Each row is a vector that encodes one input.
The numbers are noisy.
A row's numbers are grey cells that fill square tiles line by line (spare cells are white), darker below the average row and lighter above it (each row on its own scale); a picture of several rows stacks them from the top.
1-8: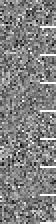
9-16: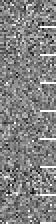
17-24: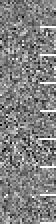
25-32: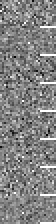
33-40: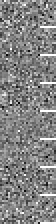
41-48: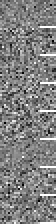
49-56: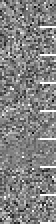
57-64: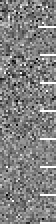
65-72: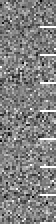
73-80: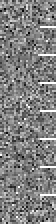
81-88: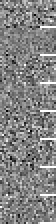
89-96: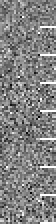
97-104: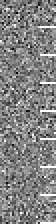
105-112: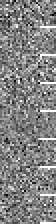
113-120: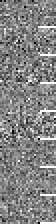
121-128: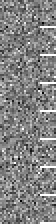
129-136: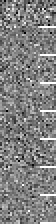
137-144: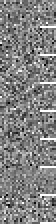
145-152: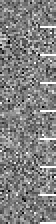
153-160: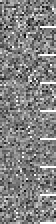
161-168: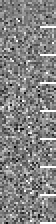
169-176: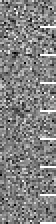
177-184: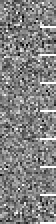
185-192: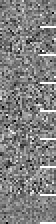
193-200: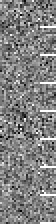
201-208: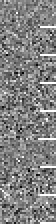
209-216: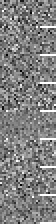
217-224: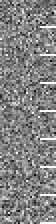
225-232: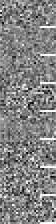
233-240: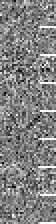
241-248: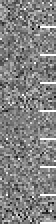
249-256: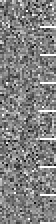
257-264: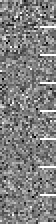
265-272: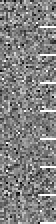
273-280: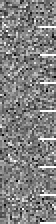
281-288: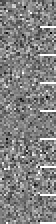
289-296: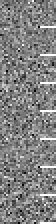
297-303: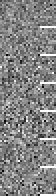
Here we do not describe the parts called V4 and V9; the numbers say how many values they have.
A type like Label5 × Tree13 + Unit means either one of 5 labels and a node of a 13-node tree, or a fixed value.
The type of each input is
((Circle10 + Unit) × V9 + Line12) × Tree12 × V4.
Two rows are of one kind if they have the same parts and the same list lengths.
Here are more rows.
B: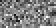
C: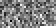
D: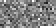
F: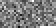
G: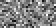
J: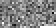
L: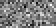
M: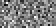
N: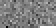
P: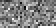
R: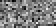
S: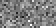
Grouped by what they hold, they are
B, L, P, S
C, D, G, J
F, M, N, R

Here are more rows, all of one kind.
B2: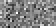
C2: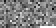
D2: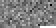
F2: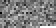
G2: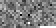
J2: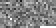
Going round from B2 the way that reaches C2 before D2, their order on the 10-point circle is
B2, G2, J2, F2, C2, D2.
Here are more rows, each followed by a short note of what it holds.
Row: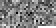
a point on a 12-point line, a node of a 12-node tree and a value of V4
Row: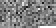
a point on a 12-point line, a node of a 12-node tree and a value of V4
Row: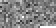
a point on a 12-point line, a node of a 12-node tree and a value of V4
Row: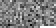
a point on a 10-point circle, a node of a 12-node tree, a value of V4 and a value of V9
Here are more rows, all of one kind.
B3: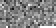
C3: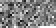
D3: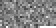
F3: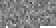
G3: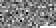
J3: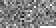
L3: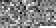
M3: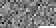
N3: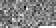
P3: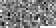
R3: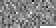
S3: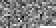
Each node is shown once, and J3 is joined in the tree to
R3.
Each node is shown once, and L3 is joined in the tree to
C3 and M3.
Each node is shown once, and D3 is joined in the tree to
B3.
